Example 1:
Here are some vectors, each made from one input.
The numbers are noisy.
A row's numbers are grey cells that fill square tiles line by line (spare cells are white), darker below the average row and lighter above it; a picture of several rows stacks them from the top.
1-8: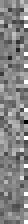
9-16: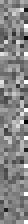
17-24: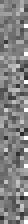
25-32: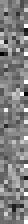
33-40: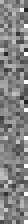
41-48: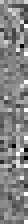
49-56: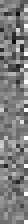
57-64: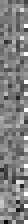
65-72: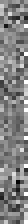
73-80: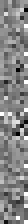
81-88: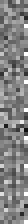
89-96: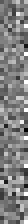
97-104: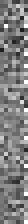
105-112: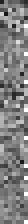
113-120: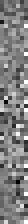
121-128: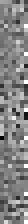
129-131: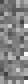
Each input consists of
a list of up to three points on a 5-point line.
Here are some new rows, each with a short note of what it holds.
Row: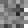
a list of two items
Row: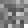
a list of three items
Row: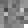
a list of one item
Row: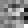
a list of one item
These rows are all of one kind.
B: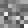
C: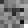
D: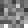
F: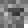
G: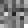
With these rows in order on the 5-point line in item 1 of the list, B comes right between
F and G.
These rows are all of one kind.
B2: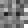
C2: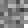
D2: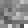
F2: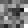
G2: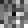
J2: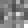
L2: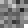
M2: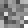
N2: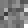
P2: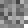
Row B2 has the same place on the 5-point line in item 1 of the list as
L2 and N2.
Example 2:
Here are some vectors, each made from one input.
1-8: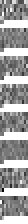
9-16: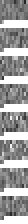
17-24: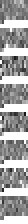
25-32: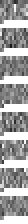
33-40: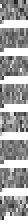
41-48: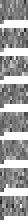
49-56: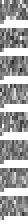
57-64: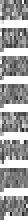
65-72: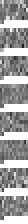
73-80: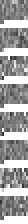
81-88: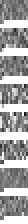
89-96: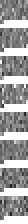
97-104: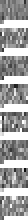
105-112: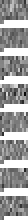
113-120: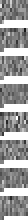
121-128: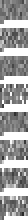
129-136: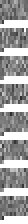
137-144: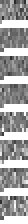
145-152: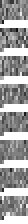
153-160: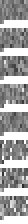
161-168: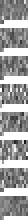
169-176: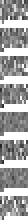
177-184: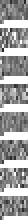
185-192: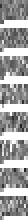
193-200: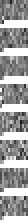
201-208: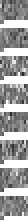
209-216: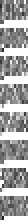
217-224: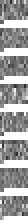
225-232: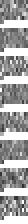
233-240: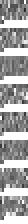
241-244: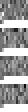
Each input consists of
either a point on a 16-point circle and a true/false value, or a point on a 5-point line.
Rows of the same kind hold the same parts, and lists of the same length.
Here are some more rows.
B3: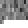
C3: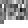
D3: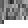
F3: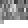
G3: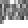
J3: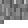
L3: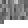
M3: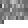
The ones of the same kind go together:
B3, C3, D3, G3, J3, L3, M3
F3

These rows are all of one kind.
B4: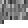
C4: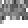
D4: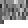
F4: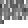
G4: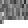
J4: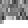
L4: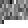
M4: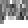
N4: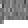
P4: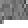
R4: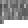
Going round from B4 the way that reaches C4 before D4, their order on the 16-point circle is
B4, N4, M4, J4, C4, G4, P4, F4, R4, D4, L4.
